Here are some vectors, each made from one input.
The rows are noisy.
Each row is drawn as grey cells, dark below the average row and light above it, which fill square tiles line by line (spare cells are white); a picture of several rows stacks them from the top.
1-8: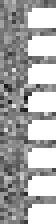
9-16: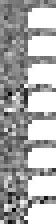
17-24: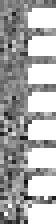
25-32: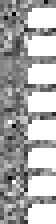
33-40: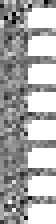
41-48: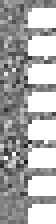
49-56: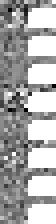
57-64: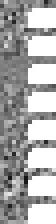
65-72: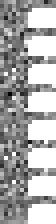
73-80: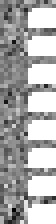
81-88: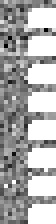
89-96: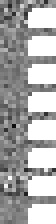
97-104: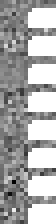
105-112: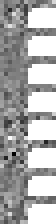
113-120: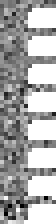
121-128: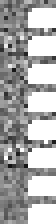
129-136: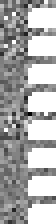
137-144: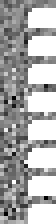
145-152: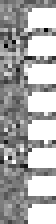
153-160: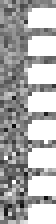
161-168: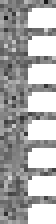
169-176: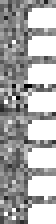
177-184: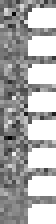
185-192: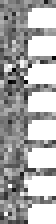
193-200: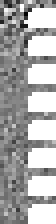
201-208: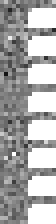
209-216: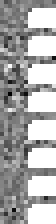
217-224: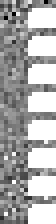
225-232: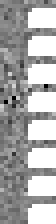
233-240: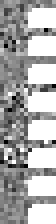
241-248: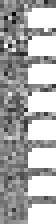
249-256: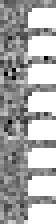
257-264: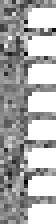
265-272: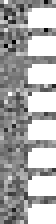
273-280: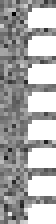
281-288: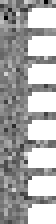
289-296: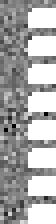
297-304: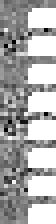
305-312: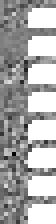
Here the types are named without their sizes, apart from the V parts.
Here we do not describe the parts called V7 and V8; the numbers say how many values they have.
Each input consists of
a point on a line and a value of V7, together with a list of items, each either a point on a circle, or a value of V8.
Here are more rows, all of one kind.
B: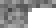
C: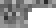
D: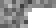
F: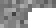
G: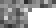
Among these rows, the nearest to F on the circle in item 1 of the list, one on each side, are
B and D.
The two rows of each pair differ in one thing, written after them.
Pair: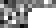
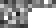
the value of V8 in item 1 of the list
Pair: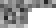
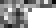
the place on the line
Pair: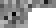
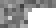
the value of V7
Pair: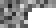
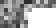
the value of V7
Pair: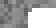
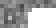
the value of V7
